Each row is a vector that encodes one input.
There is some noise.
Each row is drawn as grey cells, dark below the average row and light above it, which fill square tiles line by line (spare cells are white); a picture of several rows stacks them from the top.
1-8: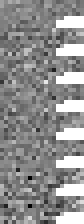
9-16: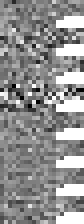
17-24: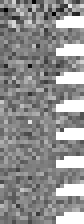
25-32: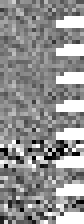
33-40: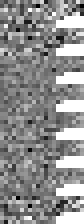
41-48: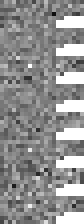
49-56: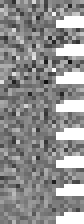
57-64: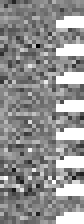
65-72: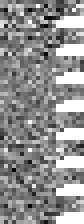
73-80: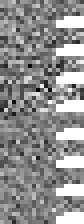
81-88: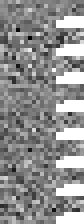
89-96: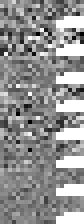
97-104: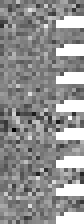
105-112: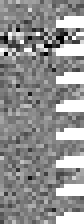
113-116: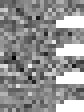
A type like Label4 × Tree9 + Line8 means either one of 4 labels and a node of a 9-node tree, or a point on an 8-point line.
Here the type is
Bool × Label7 + Circle10 + Unit.
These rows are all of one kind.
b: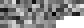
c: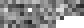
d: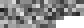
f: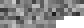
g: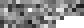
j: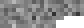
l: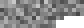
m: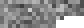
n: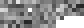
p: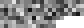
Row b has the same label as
f and g.
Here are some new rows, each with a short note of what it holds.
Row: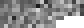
a fixed value
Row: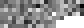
a fixed value
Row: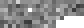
one of 7 labels and a true/false value
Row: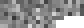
a fixed value
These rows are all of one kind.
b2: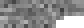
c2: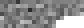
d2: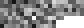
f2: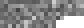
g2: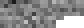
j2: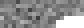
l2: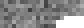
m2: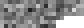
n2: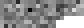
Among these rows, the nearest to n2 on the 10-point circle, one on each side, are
j2 and m2.
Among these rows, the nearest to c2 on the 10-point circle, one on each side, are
b2 and j2.
